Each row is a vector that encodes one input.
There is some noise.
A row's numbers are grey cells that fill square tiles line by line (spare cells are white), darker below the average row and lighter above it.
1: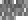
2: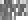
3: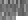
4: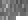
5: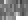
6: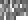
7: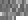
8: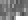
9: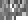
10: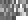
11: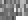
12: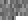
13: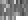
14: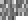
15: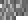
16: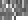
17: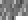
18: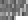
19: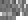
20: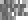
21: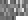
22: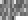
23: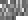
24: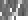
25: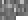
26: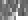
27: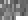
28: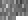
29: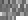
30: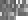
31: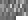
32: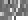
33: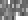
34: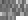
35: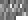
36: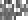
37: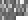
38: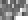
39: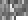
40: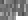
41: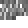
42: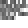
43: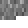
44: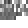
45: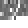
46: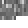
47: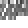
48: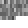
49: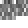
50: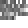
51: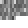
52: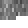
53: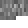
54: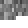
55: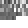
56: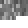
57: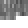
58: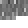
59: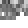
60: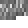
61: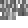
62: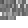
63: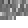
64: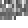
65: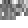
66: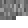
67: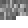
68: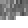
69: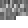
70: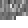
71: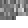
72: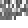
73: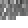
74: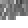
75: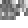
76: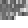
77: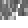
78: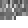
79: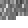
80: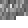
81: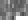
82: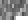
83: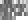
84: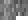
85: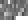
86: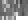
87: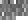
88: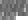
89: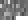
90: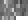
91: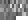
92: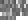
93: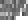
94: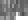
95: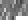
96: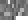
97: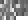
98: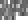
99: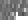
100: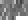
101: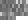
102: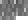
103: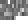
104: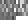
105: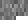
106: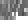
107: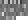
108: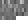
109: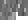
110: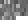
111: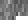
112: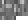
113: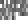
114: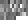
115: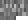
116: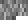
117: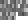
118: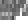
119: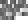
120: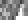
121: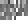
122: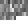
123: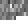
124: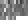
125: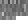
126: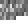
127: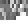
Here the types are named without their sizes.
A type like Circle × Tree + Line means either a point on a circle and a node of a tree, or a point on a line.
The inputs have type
Line.
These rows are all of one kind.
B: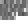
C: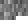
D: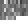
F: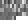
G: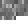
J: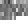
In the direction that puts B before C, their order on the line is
J, B, D, C, G, F.
